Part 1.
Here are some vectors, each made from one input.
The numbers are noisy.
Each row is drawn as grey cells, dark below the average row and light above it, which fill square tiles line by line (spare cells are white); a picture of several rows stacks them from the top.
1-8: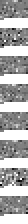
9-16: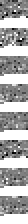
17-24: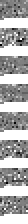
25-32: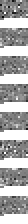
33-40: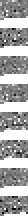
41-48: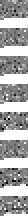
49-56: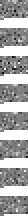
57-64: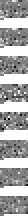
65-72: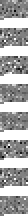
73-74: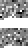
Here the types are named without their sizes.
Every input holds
either a point on a line, or a node of a tree.
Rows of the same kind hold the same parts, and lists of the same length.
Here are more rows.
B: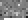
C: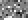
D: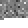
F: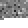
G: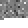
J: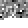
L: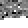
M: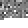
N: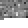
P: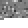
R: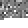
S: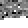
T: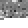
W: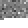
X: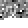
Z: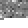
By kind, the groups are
B, D, F, G, N, P, T, W, Z
C, J, L, M, R, S, X

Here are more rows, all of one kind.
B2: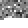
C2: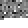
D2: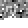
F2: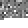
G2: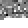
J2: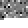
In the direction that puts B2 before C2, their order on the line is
D2, B2, G2, C2, F2, J2.
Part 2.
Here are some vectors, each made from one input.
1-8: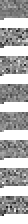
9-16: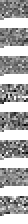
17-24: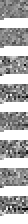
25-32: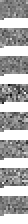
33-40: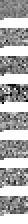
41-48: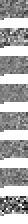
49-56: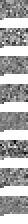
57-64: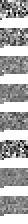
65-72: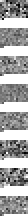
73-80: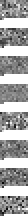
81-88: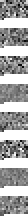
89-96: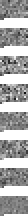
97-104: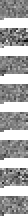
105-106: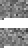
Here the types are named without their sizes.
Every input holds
a list of points on a line.
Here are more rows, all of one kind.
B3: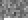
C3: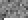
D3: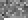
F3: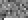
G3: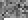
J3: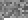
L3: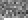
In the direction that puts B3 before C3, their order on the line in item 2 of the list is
B3, L3, D3, G3, C3, F3, J3.
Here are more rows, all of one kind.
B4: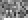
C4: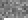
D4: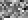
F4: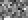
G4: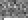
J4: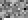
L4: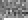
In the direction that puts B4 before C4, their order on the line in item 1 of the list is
L4, F4, D4, J4, G4, B4, C4.
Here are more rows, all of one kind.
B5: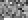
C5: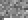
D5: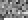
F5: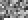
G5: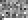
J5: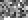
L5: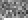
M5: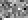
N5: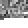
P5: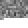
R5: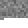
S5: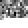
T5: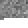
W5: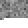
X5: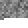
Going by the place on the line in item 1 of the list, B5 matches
D5, F5, P5 and X5.
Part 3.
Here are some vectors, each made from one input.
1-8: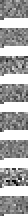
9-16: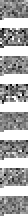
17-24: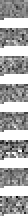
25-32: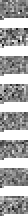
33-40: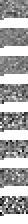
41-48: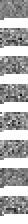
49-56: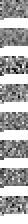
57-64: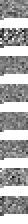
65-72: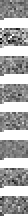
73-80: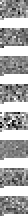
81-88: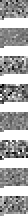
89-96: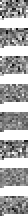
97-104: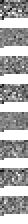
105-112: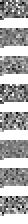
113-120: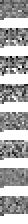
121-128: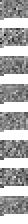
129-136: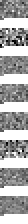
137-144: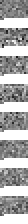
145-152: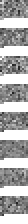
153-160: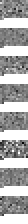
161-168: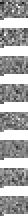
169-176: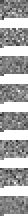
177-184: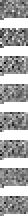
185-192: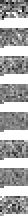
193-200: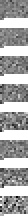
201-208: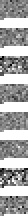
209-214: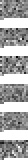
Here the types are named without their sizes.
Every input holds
either a point on a circle, or a point on a line.
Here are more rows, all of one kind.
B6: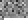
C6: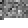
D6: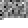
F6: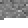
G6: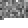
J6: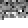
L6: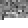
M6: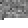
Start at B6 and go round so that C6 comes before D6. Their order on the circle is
B6, J6, F6, C6, D6, G6, M6, L6.
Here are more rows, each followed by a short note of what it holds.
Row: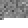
a point on a circle
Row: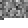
a point on a circle
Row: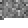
a point on a circle
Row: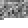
a point on a circle
